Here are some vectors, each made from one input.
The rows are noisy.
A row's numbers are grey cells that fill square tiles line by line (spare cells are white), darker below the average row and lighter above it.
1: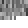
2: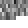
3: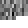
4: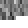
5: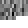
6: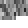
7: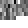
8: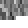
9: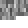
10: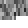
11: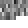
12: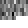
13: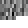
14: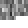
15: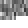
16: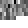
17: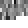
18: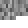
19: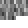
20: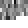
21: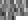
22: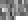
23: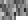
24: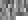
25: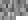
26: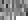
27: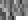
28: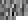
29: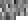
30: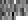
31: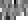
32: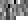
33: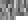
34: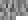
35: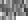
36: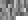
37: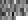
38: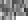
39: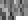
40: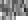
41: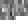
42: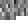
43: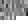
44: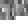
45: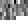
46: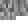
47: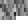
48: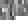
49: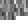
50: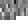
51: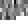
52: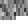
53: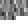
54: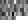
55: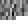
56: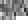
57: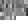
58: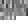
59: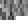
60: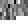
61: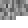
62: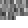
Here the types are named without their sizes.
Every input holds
a point on a line.
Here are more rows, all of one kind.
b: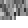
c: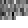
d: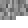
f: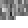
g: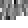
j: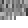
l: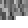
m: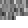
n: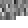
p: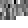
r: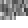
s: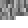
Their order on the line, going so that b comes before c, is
p, g, n, b, r, j, d, s, f, l, m, c.
